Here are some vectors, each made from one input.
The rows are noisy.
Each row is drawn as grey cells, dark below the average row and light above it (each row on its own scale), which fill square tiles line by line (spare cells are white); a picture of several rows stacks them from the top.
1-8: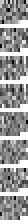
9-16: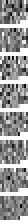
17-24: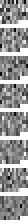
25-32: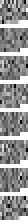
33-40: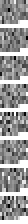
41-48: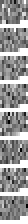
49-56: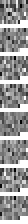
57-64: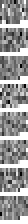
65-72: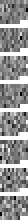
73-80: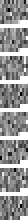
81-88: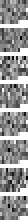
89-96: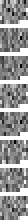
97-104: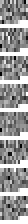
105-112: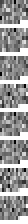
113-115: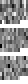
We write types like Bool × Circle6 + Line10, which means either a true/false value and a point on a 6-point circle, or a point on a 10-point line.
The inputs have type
Bool × (Circle6 + Unit) + Line5.
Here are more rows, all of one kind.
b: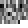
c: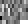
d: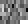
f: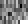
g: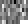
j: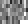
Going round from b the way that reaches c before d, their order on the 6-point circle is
b, j, g, c, d, f.
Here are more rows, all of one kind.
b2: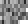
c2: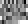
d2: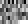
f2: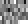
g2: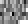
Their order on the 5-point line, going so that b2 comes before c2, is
g2, b2, f2, c2, d2.
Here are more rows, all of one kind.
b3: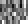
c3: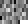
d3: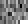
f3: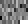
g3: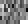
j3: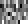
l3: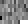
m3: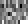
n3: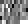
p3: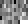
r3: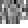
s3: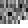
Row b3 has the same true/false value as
g3, n3 and r3.
